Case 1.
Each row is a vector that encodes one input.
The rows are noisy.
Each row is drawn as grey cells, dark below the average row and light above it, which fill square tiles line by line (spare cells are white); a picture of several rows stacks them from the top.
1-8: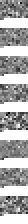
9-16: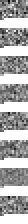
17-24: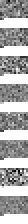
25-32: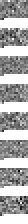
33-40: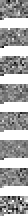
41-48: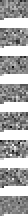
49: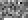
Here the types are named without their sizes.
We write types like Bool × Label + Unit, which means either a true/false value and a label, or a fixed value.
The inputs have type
Bool × Line × Line + Unit.
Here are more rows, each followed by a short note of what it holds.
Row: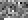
a point on each of two lines and a true/false value
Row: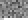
a point on each of two lines and a true/false value
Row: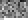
a point on each of two lines and a true/false value
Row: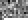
a fixed value
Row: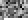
a fixed value
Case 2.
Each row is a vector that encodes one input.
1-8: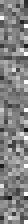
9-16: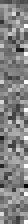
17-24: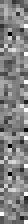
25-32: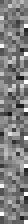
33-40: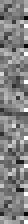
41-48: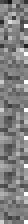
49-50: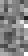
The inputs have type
Line5 + Line7.
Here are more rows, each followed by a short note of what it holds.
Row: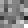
a point on a 7-point line
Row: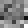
a point on a 7-point line
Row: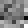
a point on a 7-point line
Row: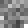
a point on a 7-point line
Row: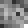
a point on a 5-point line
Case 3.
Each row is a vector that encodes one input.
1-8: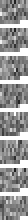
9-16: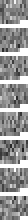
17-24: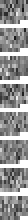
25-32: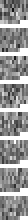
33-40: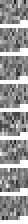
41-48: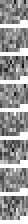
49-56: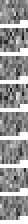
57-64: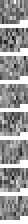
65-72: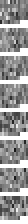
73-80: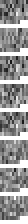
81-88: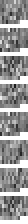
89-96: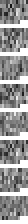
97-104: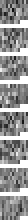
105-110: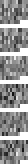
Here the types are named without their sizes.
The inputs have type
Line + Tree.
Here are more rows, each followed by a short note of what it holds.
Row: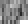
a node of a tree
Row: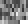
a point on a line
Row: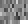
a node of a tree
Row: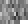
a node of a tree
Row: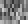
a point on a line
